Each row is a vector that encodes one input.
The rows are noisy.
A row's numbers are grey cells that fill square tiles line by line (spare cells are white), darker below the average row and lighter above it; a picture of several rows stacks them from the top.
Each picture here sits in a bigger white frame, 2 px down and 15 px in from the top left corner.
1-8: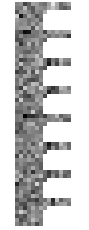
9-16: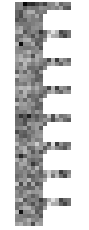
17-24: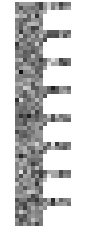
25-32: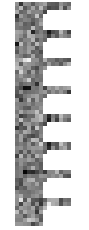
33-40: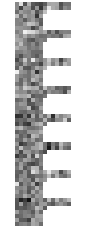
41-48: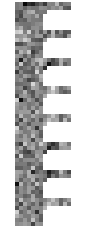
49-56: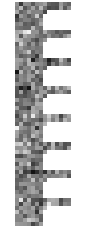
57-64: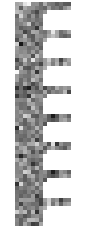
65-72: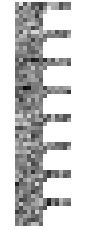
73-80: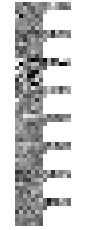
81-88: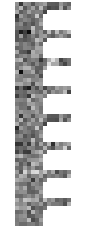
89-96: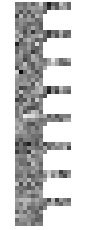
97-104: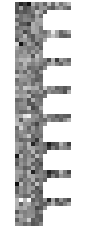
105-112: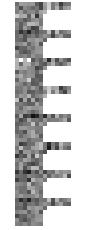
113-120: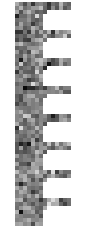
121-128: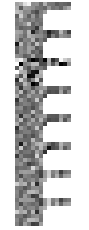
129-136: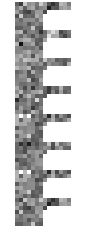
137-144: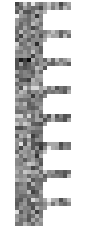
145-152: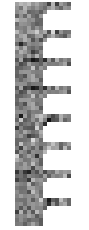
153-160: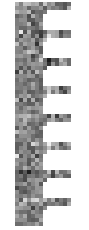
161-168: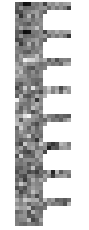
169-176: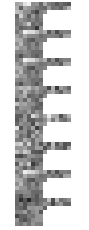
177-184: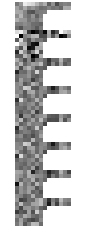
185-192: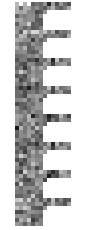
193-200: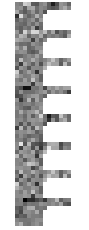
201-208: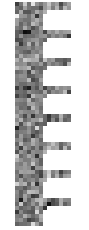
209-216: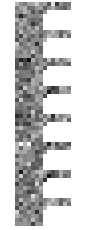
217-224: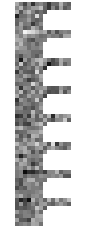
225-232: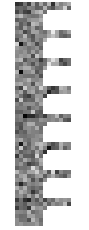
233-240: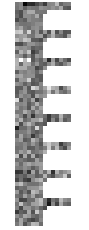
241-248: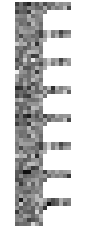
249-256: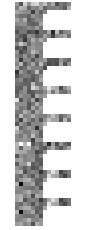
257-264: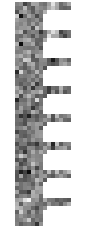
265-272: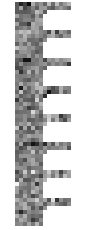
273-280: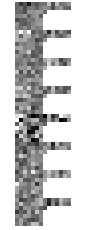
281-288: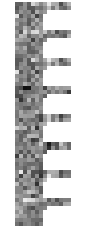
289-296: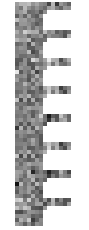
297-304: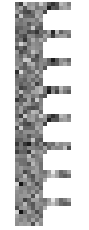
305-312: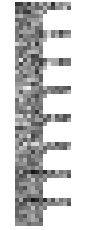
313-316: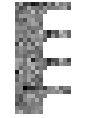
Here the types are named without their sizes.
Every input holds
either a fixed value, or five true/false values.
